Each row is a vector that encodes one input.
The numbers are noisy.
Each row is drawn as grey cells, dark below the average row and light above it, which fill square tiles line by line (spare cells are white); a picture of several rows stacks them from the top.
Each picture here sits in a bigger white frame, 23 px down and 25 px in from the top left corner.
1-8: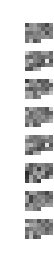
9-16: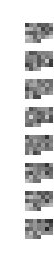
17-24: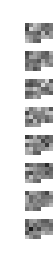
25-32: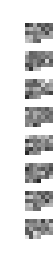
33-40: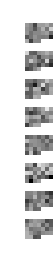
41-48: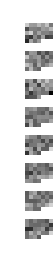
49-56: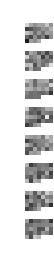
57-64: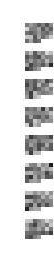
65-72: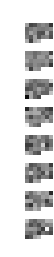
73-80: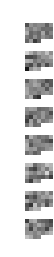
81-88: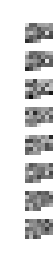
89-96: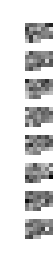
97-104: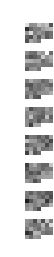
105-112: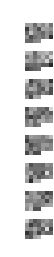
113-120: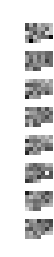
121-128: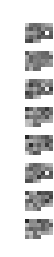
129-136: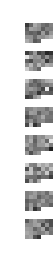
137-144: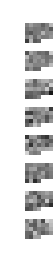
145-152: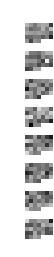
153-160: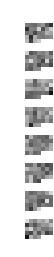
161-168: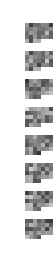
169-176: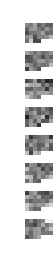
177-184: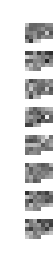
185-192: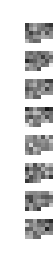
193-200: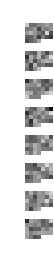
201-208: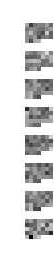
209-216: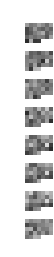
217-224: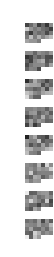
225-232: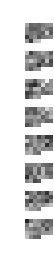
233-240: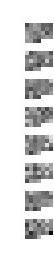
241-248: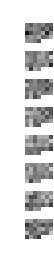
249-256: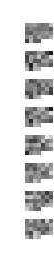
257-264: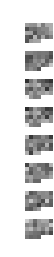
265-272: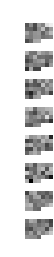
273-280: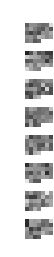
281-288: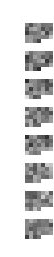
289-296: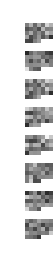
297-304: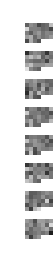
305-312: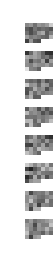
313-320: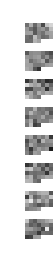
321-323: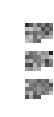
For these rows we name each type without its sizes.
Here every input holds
four true/false values, together with either a label, or a point on each of two lines.
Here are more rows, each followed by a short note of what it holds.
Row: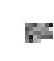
a label and four true/false values
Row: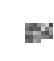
a label and four true/false values
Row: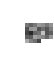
a point on each of two lines and four true/false values
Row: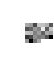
a label and four true/false values
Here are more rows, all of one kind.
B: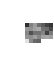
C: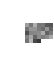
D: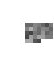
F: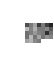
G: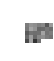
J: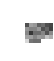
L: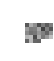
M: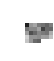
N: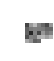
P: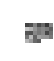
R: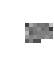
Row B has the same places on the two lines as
J, M and R.
